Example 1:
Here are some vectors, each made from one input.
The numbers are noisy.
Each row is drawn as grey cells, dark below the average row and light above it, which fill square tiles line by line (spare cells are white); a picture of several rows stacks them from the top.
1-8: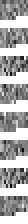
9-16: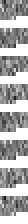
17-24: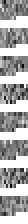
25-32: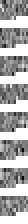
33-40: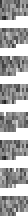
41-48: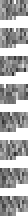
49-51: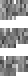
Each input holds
either a point on a 10-point circle, or a fixed value.
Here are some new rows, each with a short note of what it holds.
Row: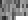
a point on a 10-point circle
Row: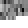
a point on a 10-point circle
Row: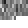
a point on a 10-point circle
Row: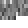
a point on a 10-point circle
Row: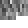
a point on a 10-point circle
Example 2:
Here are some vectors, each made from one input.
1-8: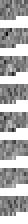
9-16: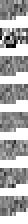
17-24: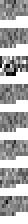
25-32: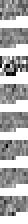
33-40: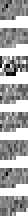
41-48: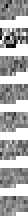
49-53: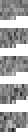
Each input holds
either a fixed value, or a node of a 9-node tree.
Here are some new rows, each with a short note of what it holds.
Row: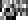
a fixed value
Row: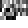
a fixed value
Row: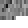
a node of a 9-node tree
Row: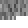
a node of a 9-node tree
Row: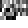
a fixed value
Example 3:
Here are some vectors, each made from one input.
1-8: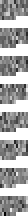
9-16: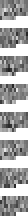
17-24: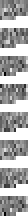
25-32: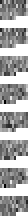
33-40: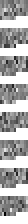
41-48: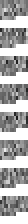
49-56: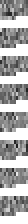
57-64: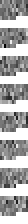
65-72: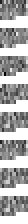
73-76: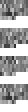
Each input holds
a point on a 10-point circle.
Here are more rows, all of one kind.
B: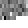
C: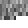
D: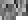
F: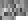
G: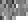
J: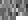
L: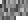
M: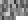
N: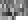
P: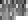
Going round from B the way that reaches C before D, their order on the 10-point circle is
B, C, L, M, D, J, N, F, G, P.
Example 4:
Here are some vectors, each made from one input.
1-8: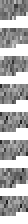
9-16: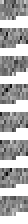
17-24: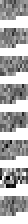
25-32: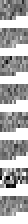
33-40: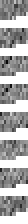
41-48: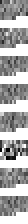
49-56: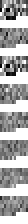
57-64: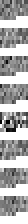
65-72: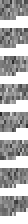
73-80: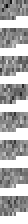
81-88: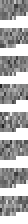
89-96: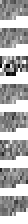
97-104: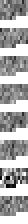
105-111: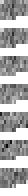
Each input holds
either a fixed value, or a node of a 16-node tree.
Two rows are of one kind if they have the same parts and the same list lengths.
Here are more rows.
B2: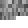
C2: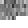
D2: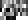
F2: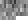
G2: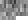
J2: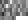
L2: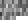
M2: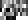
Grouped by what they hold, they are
B2, C2, F2, G2, J2, L2
D2, M2

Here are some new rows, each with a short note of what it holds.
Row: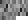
a node of a 16-node tree
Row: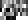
a fixed value
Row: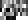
a fixed value
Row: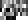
a fixed value
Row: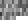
a node of a 16-node tree
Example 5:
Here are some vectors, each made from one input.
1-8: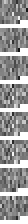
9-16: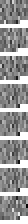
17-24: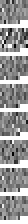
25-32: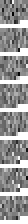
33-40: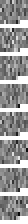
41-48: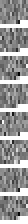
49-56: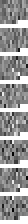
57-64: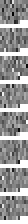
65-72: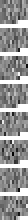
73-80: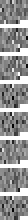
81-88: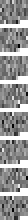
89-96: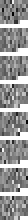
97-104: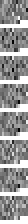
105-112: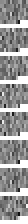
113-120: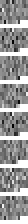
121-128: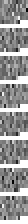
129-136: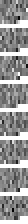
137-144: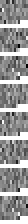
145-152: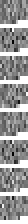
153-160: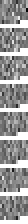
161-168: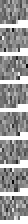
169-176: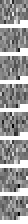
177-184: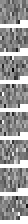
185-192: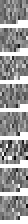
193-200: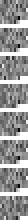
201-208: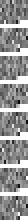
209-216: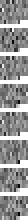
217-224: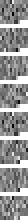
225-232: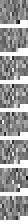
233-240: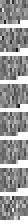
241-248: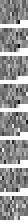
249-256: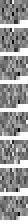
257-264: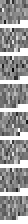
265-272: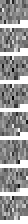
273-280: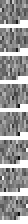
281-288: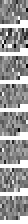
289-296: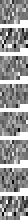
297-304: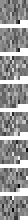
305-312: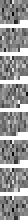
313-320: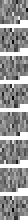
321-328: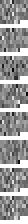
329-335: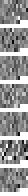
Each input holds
either a fixed value, or three true/false values.
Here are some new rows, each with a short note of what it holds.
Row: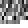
a fixed value
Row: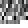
a fixed value
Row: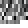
a fixed value
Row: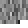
three true/false values
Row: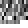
a fixed value
